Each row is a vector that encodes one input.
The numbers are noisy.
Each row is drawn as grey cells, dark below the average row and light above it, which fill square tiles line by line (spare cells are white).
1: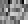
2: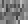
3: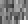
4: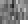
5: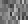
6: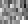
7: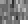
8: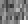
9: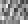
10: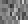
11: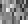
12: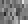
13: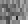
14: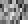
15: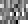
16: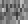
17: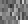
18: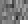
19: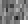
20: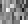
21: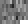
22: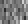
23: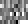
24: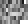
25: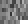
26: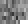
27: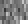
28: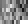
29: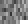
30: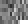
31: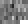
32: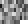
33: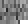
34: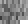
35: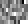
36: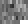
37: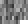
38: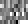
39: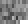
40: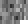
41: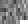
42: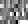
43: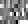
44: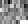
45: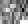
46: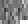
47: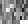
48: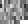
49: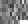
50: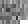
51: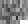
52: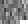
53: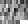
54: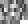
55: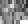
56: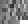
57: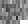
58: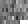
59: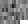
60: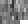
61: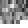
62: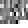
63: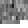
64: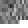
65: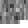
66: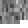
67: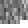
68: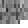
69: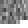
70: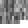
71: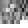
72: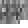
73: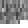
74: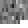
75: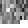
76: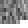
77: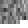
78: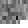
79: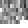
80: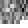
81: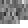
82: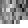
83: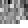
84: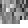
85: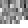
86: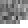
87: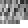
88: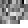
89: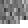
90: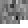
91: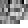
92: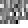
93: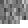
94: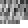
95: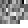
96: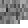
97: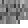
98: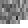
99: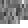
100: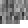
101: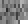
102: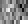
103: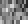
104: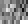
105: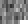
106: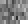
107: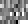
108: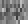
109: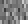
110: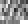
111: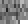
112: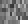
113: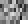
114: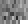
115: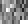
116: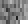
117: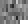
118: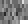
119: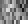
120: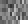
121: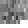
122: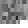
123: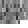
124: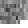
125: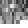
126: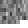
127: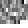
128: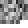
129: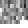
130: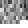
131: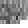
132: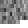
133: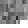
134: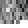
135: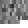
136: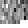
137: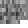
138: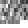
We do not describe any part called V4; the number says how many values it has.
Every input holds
either one of 5 labels and a value of V4, or a list of up to two points on a 5-point line.
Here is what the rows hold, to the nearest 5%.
About 35% of them hold one of 5 labels and a value of V4. The rest are lists of up to two points on a 5-point line: about 5% of all rows are empty, 20% hold one and 40% two.
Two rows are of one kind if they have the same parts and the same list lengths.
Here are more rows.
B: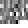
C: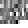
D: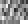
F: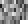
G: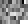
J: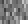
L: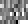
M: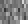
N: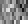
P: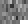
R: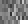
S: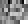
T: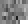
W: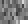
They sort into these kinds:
B, C, L
D, F, G, N, S
J, M, R, W
P, T

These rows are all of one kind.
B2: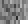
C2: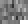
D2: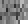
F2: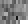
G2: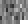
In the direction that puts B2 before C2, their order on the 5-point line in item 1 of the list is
D2, B2, F2, C2, G2.
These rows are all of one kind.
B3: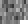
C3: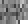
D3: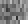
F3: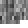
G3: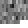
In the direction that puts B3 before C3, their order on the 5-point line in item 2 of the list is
F3, D3, G3, B3, C3.
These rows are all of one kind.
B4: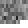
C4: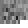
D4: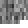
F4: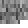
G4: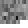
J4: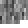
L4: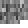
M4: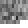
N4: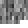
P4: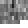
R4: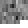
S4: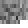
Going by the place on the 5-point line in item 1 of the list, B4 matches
C4, G4 and M4.
